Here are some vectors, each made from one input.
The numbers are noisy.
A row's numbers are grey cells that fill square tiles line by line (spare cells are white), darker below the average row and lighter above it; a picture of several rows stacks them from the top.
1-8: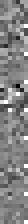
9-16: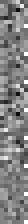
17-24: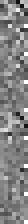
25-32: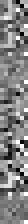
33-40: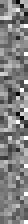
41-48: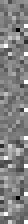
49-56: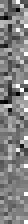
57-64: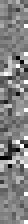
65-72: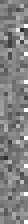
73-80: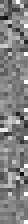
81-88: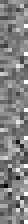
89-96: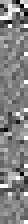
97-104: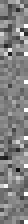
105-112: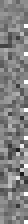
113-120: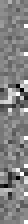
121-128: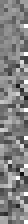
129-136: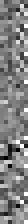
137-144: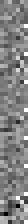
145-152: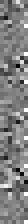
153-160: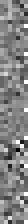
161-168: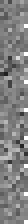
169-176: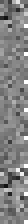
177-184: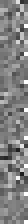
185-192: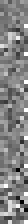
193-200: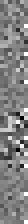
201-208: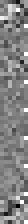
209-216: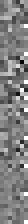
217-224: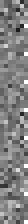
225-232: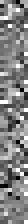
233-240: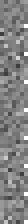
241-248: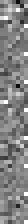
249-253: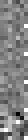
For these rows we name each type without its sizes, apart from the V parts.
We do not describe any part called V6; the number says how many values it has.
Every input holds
either a true/false value and a value of V6, or a list of points on a circle.
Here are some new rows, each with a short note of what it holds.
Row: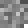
a true/false value and a value of V6
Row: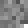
a list of two items
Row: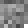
the empty list
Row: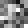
the empty list
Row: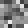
the empty list
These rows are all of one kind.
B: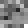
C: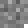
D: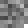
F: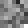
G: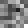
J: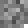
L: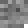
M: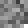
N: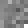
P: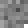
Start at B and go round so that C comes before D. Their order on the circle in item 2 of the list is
B, L, J, C, D, M, F, N, G, P.
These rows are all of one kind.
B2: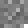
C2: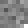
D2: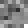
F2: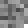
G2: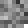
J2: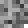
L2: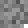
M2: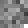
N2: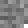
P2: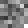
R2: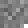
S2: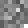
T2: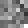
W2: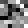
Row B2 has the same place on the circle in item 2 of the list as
F2, J2 and N2.
